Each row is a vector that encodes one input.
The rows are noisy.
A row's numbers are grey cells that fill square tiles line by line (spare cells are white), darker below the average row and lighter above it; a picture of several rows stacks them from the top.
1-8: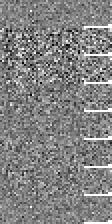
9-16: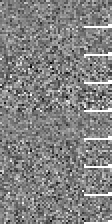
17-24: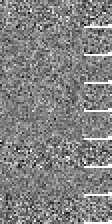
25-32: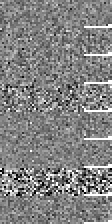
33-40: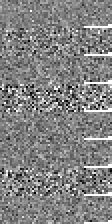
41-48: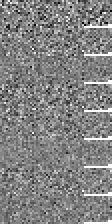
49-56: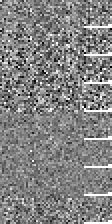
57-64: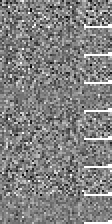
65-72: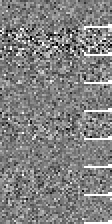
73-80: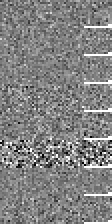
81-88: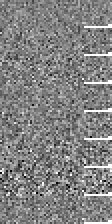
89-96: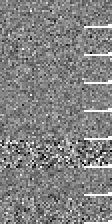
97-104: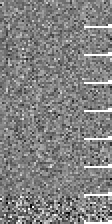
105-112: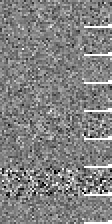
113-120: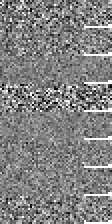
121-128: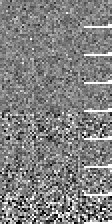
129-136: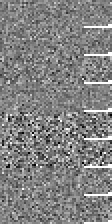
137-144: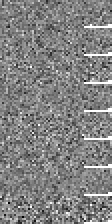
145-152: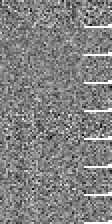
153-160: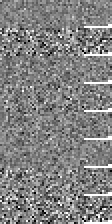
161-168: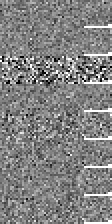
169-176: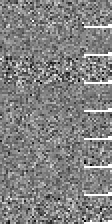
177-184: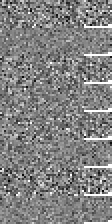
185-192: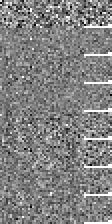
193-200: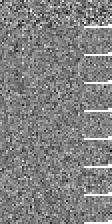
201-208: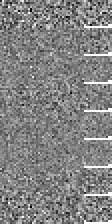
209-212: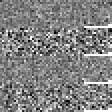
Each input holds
a point on a 9-point line and a point on a 10-point line, together with either a point on a 7-point line, or a point on a 10-point line.
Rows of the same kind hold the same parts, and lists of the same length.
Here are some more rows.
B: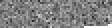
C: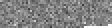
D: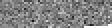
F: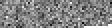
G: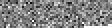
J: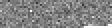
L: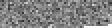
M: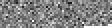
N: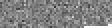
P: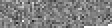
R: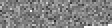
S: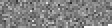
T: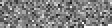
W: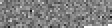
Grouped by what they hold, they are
B, D, F, L, P, W
C, G, J, M, N, R, S, T

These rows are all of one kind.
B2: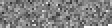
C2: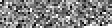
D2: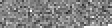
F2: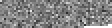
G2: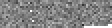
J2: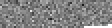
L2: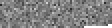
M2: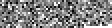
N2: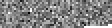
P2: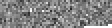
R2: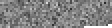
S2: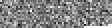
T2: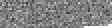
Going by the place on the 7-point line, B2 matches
N2 and P2.
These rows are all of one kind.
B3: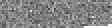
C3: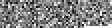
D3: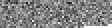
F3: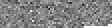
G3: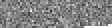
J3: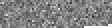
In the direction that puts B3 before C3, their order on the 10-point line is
B3, G3, J3, D3, C3, F3.
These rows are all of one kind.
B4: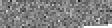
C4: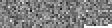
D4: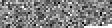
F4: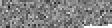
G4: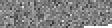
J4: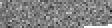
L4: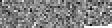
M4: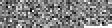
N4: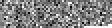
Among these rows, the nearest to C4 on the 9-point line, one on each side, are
G4 and M4.
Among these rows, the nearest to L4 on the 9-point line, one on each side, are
B4 and J4.
